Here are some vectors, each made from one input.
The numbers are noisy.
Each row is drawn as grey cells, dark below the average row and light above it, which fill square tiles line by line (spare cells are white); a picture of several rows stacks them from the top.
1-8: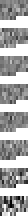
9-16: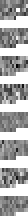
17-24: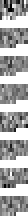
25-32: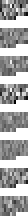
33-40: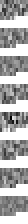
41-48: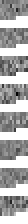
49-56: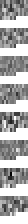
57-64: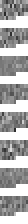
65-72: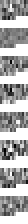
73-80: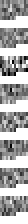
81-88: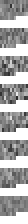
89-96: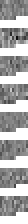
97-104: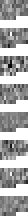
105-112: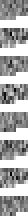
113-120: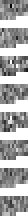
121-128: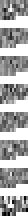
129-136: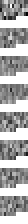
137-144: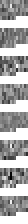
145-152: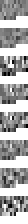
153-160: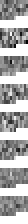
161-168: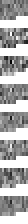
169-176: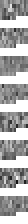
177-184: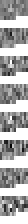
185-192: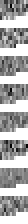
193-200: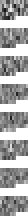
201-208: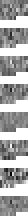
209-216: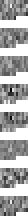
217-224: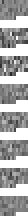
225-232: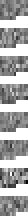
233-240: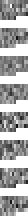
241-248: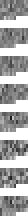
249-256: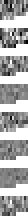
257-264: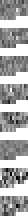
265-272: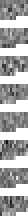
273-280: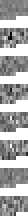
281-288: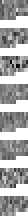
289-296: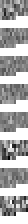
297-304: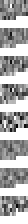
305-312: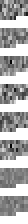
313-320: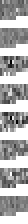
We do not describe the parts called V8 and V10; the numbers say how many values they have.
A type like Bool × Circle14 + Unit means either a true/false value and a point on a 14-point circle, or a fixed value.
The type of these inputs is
((Bool × V8 + V10) × Tree9 + Unit) × Line7 × Line7.
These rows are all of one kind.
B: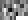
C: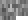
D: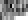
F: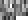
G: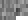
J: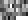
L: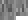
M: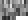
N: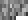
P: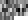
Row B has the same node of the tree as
F, G and L.
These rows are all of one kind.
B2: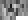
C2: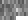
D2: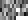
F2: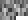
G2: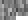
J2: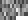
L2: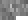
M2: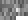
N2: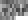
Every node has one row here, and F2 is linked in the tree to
C2, D2 and L2.
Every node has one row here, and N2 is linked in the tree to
B2 and C2.
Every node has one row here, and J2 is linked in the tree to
L2.
